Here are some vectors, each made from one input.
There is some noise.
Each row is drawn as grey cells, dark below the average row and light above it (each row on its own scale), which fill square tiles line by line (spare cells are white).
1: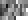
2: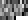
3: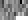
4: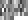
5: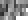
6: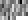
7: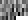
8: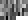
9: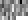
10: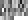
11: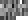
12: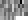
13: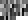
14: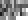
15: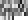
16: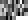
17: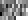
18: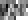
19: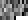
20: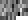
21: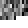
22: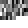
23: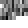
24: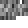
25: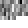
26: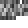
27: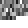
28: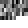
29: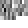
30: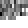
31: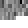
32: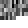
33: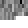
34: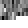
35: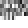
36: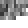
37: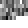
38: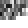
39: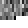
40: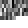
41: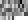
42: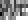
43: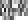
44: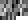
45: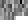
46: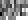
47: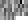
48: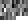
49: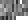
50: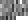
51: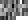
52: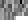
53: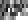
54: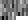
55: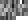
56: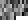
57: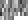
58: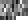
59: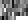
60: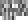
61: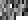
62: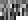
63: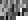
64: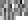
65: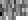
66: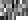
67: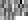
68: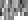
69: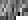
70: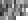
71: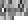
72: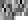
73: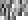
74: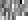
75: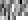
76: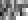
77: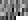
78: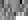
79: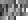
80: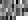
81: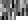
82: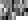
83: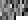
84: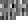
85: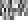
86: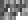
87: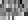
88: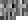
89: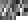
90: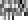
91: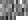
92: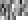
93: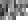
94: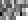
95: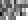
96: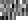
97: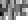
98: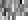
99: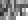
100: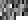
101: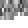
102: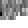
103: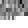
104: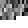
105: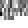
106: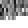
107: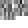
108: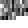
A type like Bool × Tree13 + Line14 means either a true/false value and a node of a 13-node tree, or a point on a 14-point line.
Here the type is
Bool × Tree8 + Tree9 + Unit.
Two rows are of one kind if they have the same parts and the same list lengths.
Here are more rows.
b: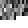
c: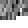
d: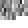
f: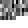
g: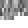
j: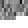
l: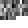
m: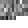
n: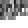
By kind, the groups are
b
c, f, l, m
d, g, j, n

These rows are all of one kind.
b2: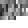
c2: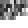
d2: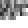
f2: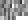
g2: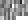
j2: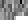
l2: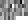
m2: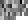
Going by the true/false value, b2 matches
c2 and d2.
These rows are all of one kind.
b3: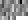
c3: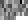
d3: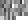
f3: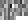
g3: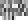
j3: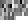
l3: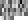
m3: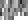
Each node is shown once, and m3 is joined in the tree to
l3.
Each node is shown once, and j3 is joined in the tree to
c3 and f3.
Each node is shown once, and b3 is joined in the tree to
d3.
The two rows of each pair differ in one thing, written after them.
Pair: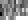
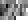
the node of the tree
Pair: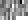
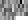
the node of the tree
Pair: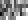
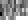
the node of the tree
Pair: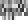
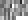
the node of the tree
